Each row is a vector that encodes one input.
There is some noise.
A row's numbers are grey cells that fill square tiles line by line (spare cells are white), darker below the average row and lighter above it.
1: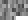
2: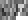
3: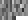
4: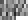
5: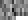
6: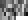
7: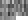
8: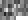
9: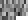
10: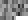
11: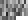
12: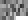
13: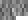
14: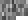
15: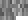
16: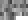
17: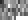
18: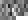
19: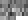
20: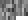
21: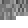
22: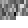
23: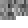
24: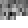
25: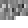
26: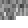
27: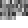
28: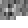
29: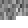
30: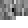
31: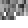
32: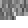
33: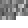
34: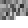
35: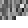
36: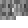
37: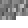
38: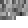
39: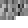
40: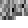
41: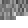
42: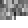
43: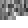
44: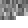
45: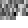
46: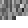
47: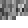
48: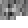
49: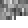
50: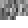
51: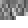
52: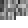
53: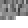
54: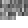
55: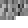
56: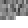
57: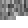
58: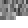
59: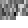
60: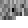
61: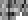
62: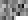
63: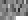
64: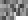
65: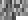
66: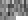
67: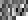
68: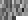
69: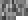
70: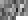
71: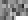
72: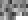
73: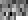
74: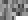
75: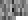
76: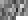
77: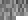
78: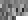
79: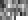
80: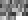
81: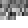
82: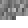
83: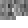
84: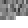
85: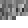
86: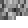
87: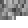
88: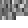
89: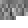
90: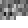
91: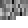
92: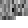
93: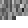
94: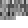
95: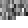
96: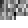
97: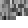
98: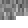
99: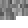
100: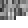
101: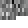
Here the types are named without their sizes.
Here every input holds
either a point on each of two lines, or a node of a tree.
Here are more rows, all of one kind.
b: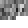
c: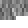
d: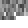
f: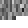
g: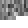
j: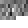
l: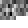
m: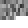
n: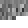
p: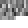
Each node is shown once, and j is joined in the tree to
c, g and l.
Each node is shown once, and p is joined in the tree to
m.
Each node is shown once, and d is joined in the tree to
c and m.
